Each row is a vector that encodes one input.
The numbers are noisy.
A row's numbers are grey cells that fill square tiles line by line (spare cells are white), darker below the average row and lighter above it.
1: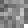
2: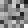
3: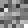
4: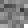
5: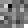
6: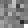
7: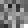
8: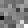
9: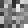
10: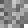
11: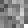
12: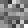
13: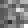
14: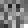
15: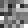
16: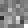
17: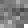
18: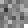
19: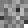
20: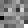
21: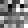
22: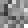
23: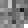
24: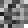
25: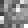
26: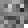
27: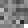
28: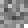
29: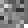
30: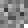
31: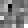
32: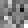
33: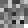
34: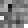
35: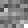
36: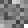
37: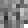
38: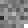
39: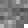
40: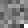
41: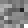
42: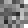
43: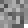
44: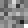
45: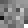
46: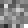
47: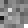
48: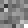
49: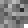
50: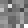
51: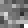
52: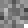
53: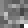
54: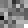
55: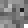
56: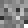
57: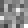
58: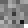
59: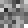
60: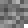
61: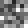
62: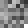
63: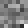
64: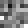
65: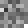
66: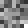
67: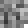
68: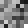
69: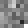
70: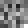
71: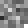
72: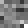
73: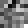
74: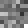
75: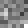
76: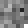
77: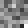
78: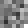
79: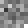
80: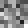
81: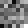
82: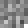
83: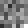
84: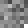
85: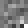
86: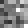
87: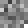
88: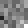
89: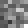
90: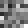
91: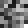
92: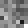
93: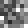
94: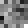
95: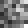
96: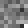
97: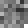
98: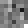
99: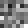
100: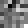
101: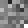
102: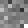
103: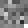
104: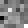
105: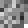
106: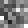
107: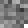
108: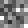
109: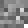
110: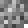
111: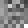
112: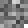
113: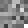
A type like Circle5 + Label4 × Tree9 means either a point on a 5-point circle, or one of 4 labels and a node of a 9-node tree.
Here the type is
Label8 + Label9 × Label9.
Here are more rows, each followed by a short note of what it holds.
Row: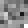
two labels (each one of 9)
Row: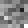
two labels (each one of 9)
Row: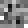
one of 8 labels
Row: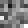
one of 8 labels
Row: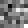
one of 8 labels
